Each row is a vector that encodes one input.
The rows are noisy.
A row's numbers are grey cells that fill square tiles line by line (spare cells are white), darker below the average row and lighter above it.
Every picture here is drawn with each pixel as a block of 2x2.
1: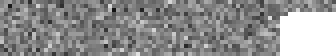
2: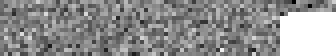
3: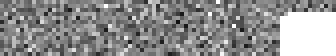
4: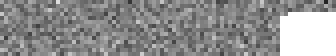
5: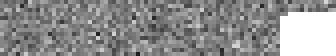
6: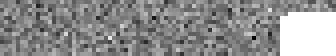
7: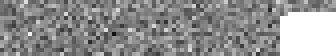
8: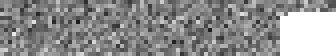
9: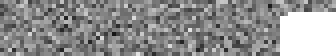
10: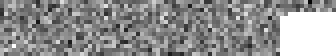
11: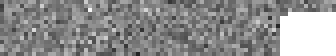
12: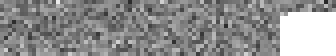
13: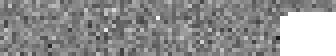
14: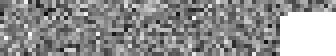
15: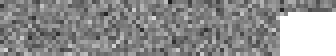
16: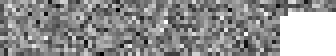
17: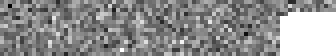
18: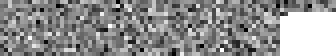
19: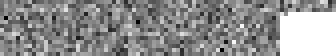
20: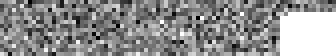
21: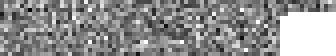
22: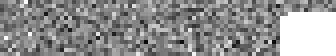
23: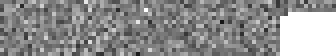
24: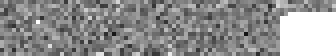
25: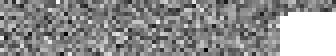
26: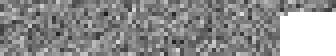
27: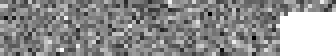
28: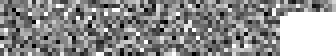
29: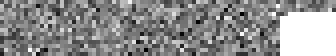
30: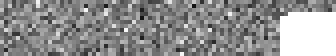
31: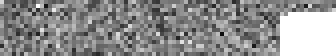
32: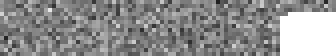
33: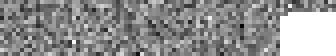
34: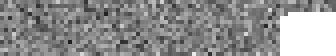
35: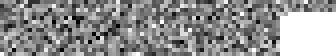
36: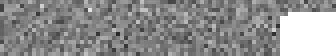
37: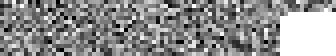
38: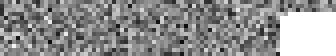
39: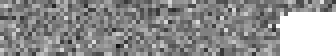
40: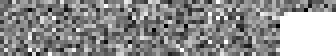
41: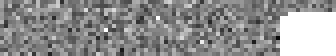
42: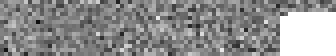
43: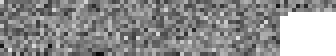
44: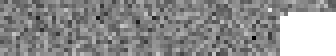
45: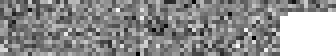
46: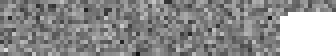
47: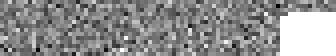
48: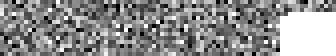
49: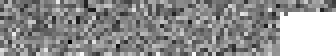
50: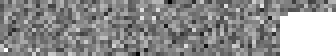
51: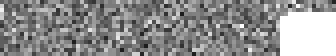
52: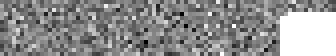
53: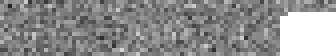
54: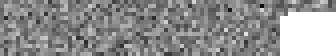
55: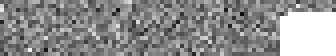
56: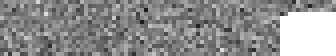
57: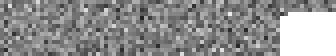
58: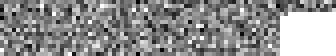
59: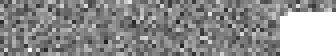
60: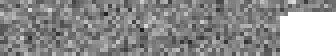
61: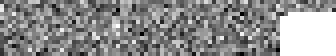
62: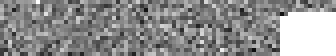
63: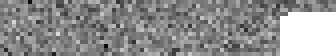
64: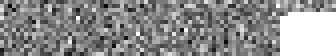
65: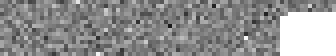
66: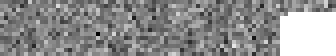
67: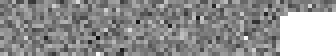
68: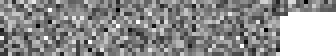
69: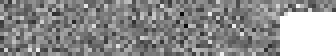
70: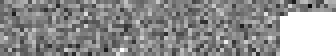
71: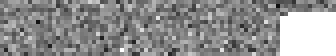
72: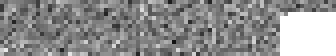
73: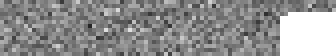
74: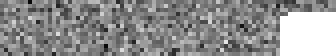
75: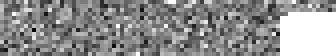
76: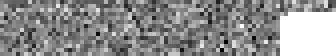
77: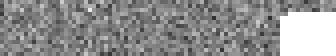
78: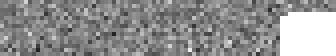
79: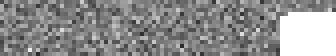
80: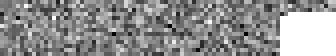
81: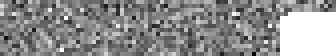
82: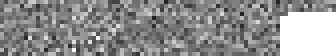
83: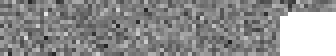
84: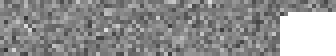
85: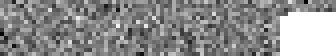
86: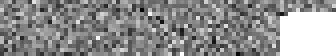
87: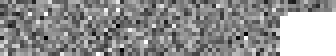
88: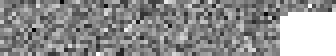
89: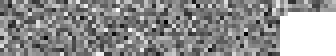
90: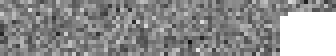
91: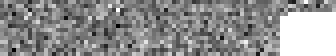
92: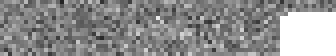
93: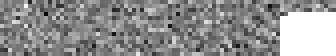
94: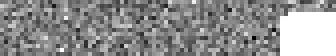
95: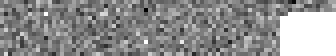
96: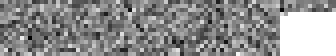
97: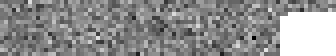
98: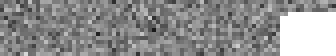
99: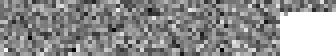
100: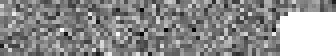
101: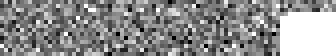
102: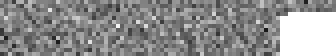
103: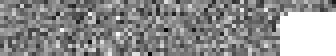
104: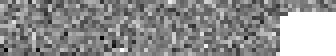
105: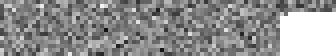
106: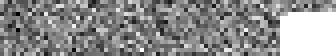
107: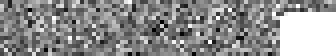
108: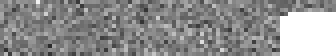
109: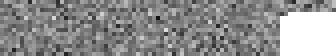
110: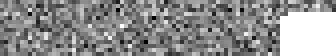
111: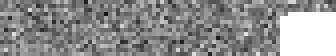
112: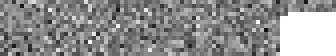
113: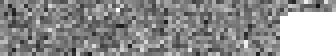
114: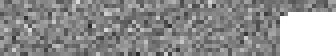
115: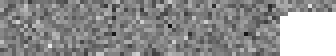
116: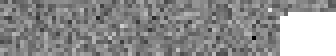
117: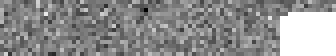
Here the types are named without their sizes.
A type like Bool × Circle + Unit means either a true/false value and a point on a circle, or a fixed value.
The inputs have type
Bool × Bool × Bool × Bool + Line + List(Circle).
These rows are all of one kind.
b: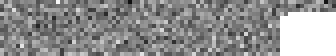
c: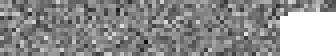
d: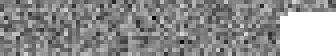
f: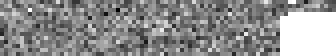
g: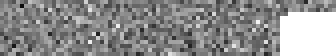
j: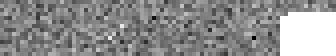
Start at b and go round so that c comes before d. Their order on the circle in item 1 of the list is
b, c, j, d, g, f.
